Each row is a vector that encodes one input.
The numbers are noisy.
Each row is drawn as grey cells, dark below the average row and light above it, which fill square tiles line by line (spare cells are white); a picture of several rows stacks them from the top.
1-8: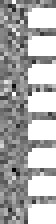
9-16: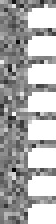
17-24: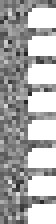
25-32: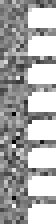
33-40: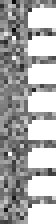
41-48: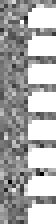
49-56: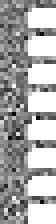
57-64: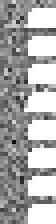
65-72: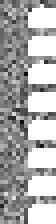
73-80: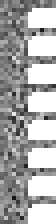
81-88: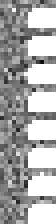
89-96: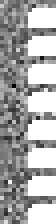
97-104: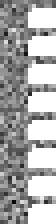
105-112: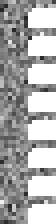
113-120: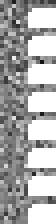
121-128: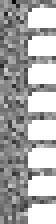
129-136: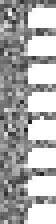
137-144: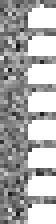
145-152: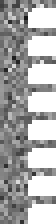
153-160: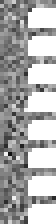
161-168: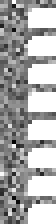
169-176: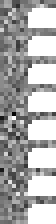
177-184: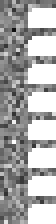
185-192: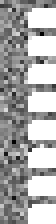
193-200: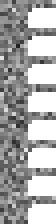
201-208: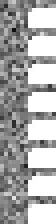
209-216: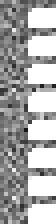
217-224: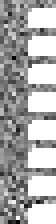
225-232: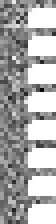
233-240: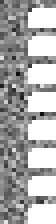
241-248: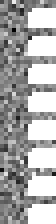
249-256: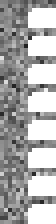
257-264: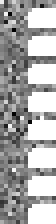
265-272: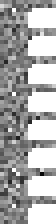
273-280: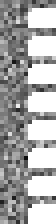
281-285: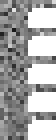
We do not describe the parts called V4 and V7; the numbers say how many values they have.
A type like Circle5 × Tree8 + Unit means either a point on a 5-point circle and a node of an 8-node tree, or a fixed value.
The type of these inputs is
(Bool × Circle5 + Unit) × V7 + (Line5 + V4) × Line9.
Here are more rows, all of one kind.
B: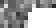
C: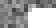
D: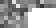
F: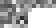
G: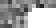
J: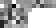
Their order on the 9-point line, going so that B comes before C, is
J, F, B, C, D, G.
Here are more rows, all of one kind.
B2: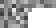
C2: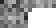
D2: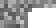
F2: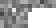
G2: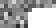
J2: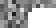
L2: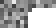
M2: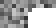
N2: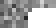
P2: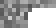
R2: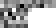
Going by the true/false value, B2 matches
F2, M2 and R2.
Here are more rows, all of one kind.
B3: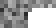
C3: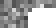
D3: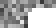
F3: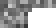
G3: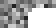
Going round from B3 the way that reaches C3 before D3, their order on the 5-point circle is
B3, F3, C3, G3, D3.
